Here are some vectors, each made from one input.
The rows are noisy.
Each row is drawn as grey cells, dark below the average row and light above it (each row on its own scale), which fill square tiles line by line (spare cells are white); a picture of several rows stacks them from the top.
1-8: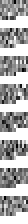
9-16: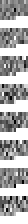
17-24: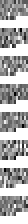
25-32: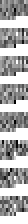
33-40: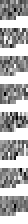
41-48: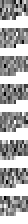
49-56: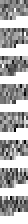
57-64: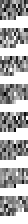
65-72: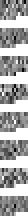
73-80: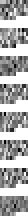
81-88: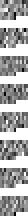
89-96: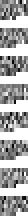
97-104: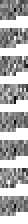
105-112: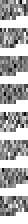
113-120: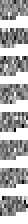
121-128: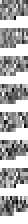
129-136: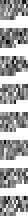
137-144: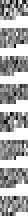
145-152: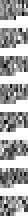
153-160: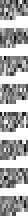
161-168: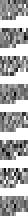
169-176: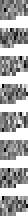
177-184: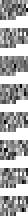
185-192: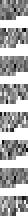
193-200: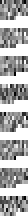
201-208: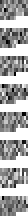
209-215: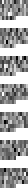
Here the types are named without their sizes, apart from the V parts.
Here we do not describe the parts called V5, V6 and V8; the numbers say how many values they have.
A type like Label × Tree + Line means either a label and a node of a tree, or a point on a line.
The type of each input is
(Bool × V8 + Tree × V6) × (Line + V5).
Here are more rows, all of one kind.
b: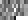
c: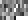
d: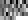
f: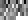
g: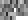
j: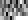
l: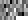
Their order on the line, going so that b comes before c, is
d, f, j, g, b, c, l.
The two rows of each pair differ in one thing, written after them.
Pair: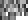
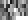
the true/false value
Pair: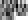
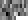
the value of V5
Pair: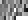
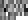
the value of V5
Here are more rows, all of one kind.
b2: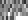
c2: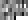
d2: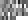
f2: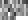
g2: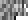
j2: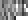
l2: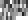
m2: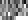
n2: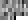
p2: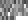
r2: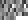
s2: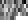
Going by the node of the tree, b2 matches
d2, j2, p2 and r2.
